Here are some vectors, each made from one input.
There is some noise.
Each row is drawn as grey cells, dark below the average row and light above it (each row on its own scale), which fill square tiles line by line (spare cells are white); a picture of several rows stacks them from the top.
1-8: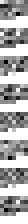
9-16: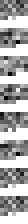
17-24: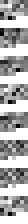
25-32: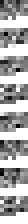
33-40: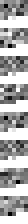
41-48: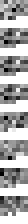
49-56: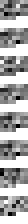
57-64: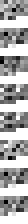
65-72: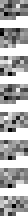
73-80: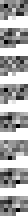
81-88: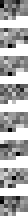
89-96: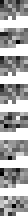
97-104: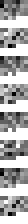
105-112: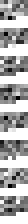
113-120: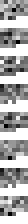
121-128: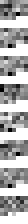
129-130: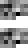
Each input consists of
either a point on a 5-point line, or a point on an 8-point line.
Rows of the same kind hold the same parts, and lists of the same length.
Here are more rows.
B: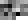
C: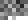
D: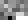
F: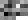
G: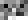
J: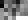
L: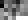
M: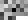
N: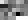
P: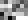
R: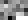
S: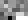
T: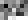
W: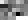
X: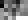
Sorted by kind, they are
B, C, F, G, J, L, N, T, W, X
D, M, P, R, S

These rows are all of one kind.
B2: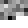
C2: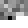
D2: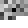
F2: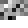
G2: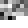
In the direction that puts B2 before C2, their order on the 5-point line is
B2, C2, G2, F2, D2.
